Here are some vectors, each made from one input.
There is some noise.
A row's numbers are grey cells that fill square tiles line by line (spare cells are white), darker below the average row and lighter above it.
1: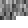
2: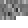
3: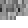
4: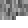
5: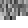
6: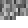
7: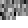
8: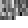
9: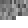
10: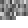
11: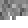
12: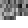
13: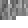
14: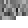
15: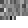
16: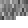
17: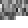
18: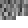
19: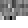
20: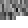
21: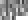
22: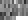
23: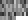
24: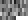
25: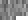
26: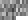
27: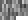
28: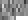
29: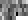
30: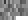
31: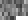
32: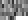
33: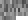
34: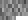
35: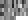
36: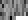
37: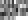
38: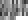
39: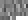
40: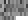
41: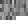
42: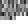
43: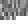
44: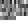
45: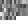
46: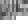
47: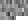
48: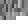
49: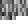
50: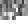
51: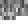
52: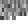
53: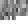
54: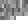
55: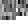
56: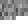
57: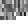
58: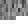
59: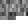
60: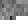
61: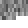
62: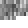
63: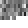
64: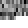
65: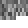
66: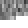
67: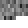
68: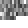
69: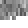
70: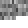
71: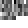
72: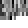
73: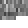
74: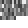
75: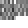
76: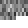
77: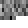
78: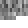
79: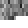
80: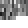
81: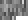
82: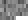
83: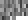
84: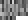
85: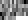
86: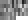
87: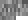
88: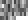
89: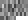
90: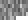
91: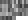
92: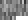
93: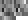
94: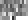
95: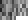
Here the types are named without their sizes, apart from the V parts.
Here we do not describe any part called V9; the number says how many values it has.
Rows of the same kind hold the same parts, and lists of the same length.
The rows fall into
2 kinds.
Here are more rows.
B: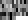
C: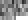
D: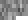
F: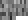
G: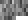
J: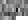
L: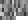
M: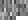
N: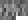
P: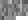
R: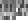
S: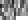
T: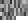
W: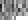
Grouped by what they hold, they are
B, F, G, J, L, M, N, T
C, D, P, R, S, W

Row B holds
a node of a tree and a value of V9.
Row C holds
a point on each of two lines and a node of a tree.
